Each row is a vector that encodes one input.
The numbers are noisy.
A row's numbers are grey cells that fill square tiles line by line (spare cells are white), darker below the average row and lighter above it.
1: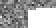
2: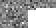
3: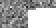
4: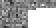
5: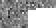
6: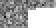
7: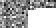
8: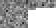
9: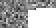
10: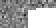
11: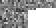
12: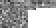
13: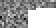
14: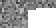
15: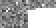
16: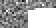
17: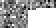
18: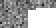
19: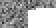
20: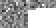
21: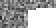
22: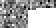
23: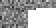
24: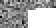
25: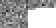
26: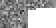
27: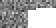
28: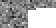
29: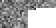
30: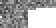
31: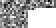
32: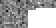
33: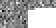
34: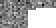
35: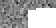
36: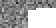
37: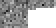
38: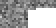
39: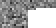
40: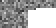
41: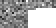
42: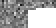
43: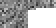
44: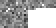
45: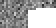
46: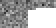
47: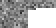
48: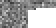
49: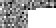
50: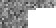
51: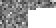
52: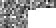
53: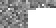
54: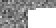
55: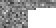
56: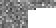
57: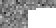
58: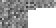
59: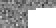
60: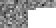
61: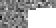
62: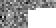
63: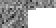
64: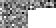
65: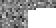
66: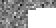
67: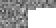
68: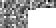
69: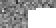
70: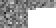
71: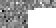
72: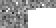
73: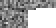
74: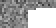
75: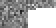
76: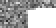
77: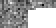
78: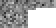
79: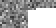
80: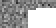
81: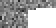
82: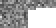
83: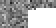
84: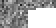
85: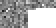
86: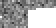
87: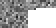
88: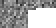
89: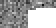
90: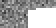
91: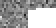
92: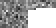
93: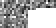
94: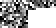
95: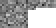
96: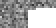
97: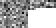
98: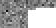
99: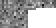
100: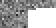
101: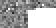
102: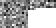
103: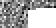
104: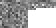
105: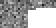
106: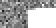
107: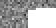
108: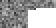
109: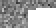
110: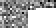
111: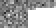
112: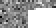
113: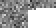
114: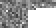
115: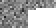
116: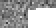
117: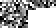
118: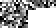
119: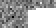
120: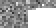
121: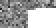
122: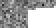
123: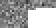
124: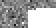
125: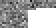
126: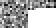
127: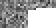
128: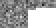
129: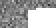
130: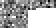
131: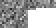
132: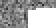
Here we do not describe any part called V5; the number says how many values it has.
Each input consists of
a list of up to three items, each a true/false value and a value of V5.
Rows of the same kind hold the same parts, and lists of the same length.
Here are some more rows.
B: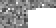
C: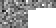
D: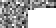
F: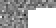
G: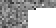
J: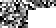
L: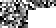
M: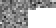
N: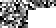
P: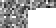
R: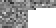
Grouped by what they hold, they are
B, F, G, M, R
C
D, P
J, L, N

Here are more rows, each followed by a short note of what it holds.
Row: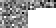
a list of one item
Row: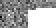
a list of two items
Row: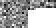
a list of one item
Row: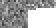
a list of three items
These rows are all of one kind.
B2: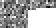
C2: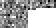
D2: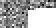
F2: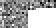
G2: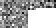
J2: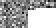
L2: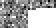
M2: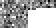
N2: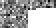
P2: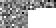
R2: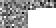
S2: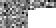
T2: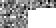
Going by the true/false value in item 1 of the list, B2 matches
D2, J2 and S2.
